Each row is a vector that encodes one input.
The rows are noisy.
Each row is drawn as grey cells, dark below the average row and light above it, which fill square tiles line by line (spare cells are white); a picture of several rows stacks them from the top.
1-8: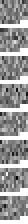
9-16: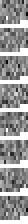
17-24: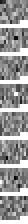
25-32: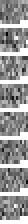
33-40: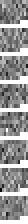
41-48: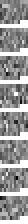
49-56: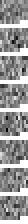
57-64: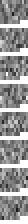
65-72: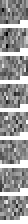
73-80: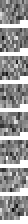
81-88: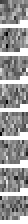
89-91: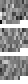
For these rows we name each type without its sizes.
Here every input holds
two labels.
